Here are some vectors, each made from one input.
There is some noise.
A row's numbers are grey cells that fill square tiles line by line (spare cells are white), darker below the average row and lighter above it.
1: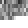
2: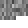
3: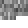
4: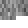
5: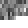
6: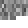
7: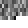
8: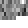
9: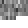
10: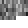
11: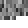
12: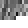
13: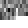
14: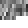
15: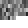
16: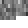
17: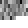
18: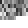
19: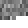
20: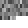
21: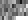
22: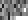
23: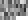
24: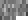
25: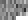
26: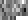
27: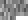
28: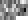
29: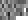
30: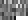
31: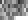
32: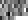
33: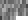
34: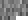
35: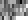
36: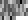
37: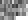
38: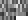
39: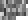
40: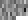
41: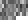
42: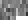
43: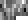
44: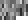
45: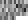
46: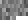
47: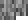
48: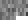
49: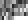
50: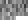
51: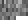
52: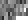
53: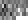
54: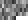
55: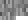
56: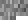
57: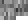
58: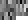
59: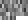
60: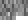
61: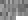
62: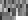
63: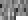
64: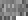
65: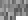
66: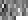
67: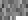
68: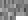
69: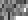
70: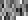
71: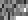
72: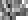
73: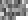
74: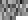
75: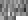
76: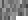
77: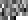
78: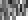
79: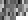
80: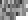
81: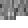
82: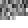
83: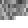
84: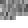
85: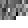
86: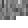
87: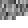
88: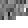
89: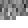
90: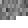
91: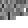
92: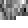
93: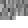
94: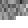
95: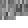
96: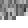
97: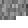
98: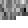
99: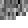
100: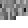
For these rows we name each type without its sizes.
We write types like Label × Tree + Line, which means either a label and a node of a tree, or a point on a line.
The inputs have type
(Bool × Label + Unit) × Tree.
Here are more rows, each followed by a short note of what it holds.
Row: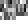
a label, a node of a tree and a true/false value
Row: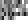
a node of a tree
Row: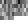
a node of a tree
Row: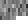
a label, a node of a tree and a true/false value
